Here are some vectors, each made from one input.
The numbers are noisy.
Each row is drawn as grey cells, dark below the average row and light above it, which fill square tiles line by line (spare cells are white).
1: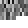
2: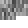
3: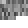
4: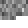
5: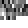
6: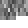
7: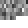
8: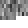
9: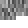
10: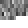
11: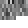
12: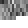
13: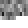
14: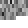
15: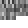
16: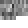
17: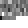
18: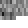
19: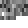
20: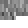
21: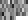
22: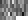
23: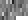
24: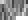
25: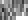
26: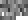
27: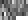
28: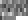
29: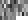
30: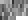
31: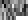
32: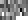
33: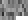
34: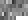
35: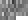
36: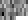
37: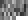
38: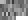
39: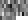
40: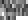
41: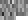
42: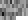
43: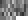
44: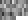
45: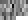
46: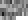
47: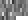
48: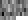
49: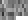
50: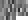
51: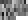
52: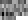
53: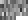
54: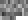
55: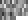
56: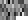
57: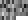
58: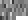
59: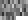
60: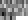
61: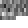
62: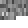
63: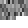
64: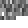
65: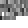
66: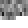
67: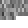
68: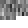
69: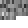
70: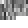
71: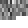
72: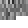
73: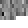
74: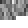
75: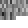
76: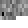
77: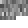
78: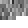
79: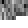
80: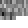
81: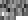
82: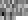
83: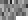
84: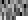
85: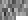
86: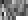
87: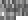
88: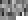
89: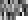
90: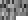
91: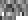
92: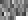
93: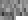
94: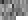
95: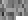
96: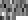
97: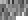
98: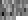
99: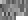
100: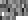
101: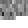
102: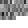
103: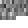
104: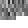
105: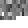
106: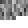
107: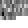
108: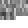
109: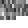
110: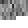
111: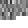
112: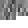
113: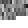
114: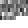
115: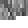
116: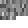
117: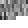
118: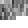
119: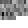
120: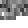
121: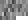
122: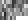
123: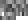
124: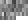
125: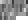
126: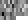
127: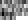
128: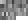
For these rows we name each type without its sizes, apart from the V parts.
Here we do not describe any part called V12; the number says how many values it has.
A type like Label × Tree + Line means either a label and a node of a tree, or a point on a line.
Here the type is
Line × (Line + V12).
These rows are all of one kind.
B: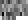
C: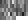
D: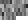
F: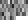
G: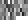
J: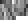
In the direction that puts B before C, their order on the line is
B, D, F, C, J, G.
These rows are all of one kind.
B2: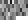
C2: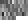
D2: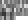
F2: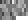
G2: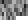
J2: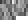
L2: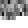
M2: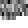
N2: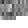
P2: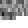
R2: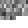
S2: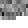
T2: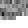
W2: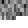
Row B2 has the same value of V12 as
M2, S2 and T2.
